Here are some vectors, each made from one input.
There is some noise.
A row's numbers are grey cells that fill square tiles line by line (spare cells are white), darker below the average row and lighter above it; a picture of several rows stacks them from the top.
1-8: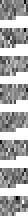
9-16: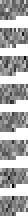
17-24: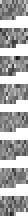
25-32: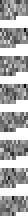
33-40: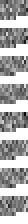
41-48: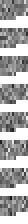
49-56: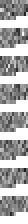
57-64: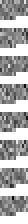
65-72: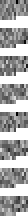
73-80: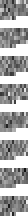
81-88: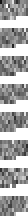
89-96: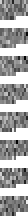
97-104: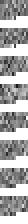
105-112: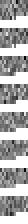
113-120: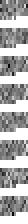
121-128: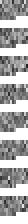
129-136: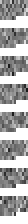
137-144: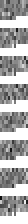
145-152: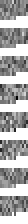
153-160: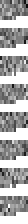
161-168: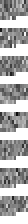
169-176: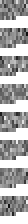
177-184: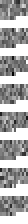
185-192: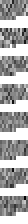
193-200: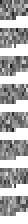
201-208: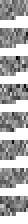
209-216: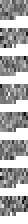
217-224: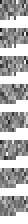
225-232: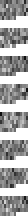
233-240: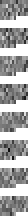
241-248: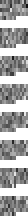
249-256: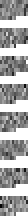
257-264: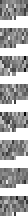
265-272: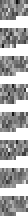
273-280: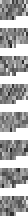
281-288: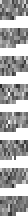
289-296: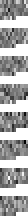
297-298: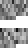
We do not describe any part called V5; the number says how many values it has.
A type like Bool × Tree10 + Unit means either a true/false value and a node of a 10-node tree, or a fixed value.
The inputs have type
(Tree11 + Unit) × (Tree13 + Unit) × V5.
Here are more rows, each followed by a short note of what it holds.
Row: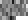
a node of a 13-node tree and a value of V5
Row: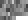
a node of an 11-node tree, a node of a 13-node tree and a value of V5
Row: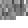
a node of a 13-node tree and a value of V5
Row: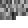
a node of an 11-node tree and a value of V5
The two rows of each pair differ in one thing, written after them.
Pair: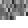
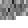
the value of V5
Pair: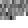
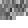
the value of V5
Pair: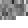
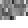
the value of V5
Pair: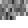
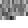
the value of V5
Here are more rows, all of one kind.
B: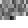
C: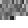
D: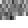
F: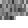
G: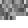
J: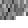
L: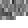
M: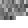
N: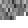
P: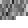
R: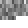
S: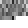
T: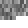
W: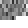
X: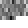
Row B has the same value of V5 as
D, L, N and X.
